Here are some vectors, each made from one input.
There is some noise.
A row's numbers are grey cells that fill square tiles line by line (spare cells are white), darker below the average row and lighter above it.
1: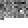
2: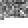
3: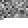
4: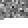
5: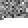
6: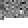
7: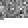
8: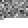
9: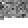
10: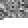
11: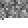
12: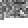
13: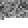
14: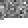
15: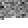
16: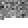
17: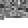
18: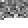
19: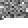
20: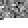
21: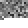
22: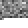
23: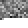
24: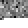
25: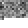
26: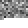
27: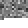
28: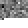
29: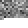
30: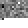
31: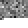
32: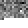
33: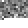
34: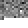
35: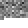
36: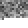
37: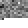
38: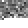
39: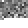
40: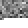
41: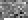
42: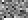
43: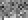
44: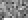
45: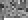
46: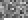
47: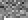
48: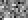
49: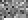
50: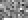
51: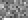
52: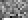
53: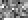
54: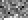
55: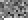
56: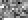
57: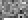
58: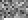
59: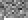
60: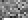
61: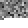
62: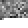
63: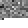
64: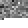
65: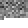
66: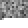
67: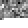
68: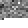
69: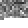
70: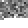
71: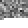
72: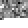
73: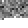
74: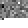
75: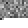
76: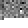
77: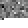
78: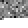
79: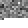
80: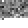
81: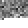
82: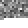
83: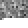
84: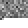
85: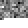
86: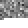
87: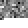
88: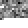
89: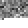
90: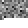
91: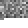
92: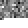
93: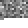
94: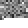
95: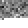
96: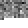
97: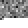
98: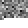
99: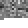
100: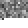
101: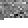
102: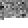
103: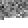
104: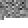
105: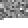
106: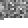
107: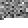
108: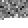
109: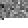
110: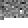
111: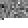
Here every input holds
a node of a 14-node tree and a true/false value.
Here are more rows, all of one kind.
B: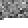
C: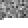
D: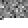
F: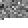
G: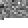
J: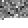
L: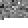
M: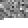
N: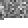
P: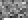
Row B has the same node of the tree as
F, G, L and P.
